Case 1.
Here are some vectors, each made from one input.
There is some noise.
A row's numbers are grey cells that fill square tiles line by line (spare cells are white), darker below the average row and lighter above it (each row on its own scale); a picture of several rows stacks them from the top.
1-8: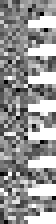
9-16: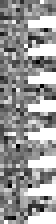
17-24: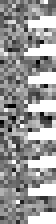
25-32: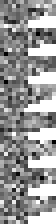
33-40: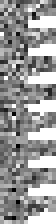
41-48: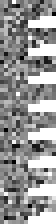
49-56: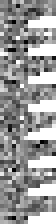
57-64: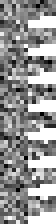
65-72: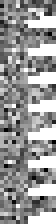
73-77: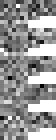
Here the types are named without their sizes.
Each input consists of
either a point on a circle, or a fixed value.
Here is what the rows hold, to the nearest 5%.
About 95% of them hold a point on a circle. The rest hold a fixed value.
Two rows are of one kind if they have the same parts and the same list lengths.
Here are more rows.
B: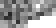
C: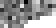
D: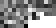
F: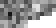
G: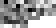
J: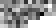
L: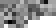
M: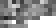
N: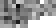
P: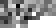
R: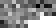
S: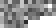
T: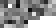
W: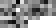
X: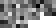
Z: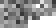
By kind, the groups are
B, C, F
D, G, J, L, M, N, P, R, S, T, W, X, Z

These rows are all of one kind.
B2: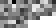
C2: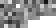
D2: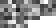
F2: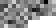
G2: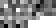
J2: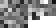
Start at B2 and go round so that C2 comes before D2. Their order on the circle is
B2, C2, F2, D2, J2, G2.
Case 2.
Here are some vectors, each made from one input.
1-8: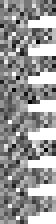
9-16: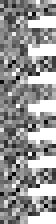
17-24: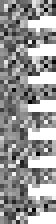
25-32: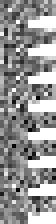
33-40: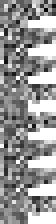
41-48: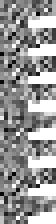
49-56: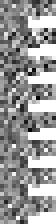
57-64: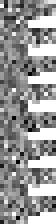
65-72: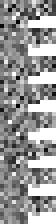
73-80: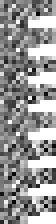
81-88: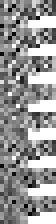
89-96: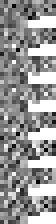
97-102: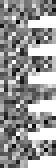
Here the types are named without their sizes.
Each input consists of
a point on a line.
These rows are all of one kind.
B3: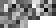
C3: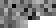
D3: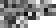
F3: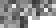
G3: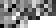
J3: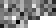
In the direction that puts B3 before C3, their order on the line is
J3, G3, B3, C3, D3, F3.
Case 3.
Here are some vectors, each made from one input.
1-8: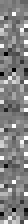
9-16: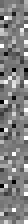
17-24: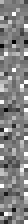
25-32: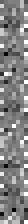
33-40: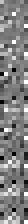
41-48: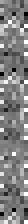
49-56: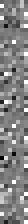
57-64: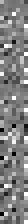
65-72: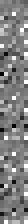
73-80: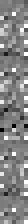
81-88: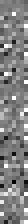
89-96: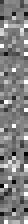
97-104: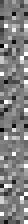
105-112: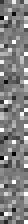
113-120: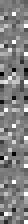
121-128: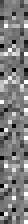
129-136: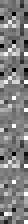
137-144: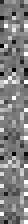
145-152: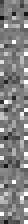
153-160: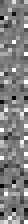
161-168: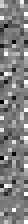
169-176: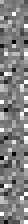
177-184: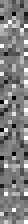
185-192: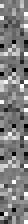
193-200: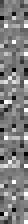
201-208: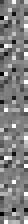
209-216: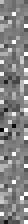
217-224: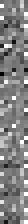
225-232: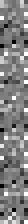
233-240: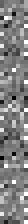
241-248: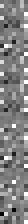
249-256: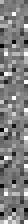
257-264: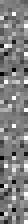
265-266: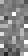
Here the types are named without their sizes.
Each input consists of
three true/false values.
